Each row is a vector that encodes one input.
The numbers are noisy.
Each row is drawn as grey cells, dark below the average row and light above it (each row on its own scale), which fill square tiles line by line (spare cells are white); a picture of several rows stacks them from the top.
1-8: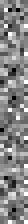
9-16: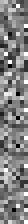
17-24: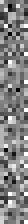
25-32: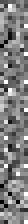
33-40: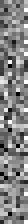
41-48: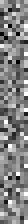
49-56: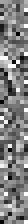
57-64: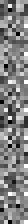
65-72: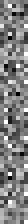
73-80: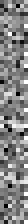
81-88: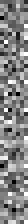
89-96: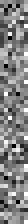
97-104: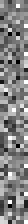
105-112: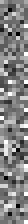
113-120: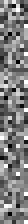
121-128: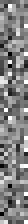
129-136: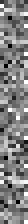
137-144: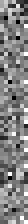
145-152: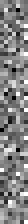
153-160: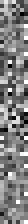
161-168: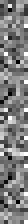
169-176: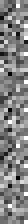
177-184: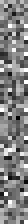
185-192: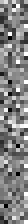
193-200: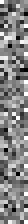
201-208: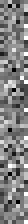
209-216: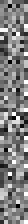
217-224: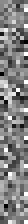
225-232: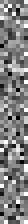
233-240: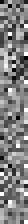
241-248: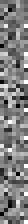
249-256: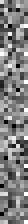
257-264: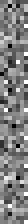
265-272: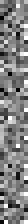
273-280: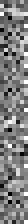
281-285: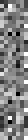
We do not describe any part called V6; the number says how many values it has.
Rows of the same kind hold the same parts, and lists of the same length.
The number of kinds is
3.
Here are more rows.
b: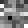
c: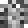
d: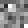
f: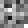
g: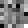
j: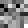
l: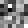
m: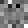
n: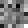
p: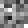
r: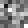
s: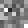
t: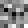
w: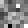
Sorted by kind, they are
b, f, g, m, n, p, s
c, r, w
d, j, l, t

